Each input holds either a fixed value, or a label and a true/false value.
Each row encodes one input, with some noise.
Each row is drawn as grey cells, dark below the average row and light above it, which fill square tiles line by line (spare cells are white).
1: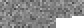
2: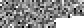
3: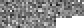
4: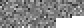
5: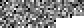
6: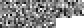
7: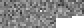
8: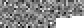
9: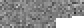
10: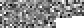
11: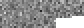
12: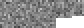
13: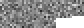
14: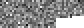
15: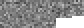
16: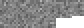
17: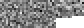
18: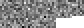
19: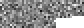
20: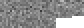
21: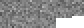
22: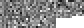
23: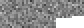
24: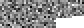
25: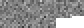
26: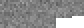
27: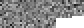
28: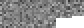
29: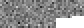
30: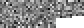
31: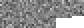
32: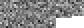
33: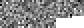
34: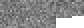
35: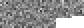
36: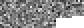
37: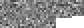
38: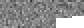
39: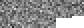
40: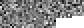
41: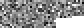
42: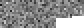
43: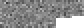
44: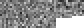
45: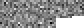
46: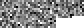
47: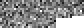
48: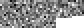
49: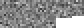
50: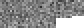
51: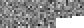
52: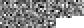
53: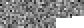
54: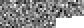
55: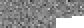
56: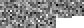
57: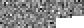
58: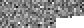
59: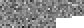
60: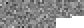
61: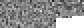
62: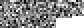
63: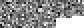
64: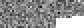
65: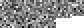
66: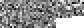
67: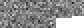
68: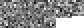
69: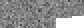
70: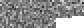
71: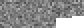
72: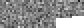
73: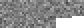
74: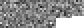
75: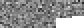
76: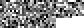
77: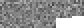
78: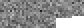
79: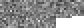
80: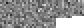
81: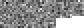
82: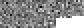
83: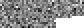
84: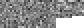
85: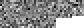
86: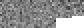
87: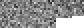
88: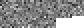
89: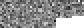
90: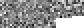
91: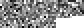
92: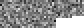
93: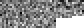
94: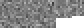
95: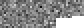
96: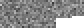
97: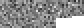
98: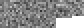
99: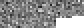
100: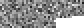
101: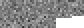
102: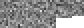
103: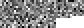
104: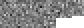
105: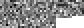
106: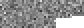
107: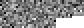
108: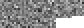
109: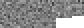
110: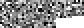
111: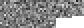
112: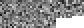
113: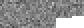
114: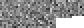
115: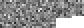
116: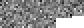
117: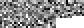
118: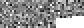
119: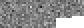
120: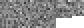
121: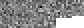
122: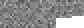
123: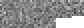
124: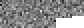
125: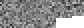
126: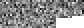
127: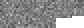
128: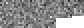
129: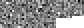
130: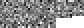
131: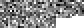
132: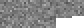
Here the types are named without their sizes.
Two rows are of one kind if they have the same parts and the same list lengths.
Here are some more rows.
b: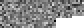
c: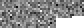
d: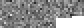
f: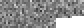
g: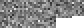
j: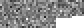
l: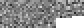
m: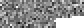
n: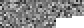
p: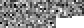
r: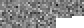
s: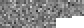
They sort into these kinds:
b, f, g, j, l, m, n, p, s
c, d, r

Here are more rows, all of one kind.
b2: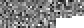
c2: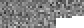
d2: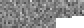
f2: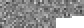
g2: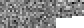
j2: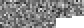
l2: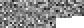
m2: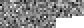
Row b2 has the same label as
g2 and m2.
